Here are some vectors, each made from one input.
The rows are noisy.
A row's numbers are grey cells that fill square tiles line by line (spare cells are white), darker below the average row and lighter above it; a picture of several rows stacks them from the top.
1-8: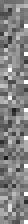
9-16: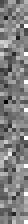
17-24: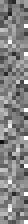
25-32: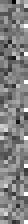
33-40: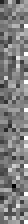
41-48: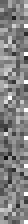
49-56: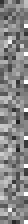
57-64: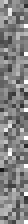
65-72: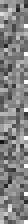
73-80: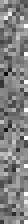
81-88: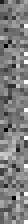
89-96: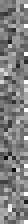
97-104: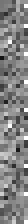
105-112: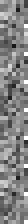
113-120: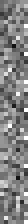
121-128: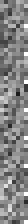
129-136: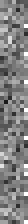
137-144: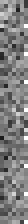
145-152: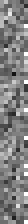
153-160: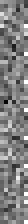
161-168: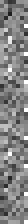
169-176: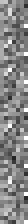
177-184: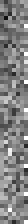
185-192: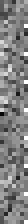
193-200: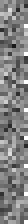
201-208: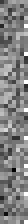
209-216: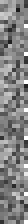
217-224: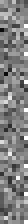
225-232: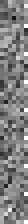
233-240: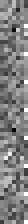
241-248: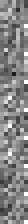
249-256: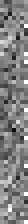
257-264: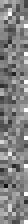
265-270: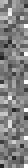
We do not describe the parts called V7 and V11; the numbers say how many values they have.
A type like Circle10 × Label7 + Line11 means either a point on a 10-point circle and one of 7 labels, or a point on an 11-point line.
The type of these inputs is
Bool × Label8 × V11 + Circle6 × V7.
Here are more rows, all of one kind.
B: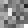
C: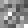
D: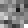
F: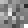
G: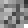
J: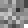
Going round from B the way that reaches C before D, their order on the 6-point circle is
B, C, G, D, J, F.
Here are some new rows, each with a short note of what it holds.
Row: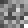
one of 8 labels, a true/false value and a value of V11
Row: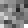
a point on a 6-point circle and a value of V7
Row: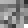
a point on a 6-point circle and a value of V7
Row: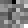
one of 8 labels, a true/false value and a value of V11
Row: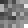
one of 8 labels, a true/false value and a value of V11
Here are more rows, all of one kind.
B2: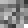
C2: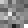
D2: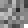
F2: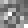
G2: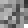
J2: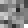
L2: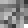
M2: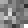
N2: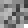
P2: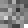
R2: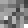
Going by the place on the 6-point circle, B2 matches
G2, L2, N2 and R2.
